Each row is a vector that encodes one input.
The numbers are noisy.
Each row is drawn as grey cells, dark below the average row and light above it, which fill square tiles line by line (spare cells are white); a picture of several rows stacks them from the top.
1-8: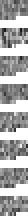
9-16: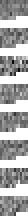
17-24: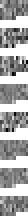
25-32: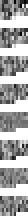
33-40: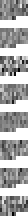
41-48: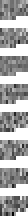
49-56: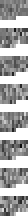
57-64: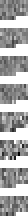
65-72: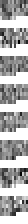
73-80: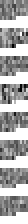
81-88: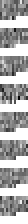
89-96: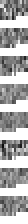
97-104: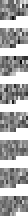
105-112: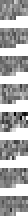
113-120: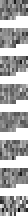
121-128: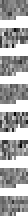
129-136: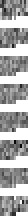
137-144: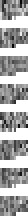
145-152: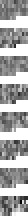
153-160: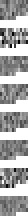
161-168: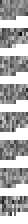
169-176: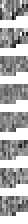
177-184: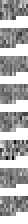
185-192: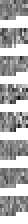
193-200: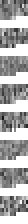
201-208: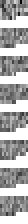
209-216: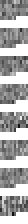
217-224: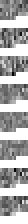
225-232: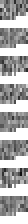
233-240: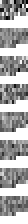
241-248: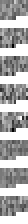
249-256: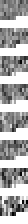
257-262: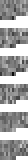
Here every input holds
either a point on a 16-point circle, or a point on a 17-point circle.
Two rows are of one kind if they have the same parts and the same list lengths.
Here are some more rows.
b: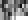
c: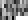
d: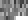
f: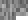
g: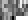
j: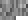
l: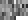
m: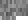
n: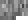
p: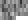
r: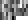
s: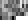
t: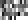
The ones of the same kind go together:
b, c, j, m, r
d, f, g, l, n, p, s, t

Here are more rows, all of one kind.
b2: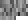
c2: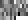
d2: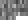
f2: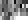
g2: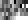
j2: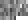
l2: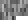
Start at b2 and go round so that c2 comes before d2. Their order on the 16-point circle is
b2, j2, l2, g2, c2, f2, d2.
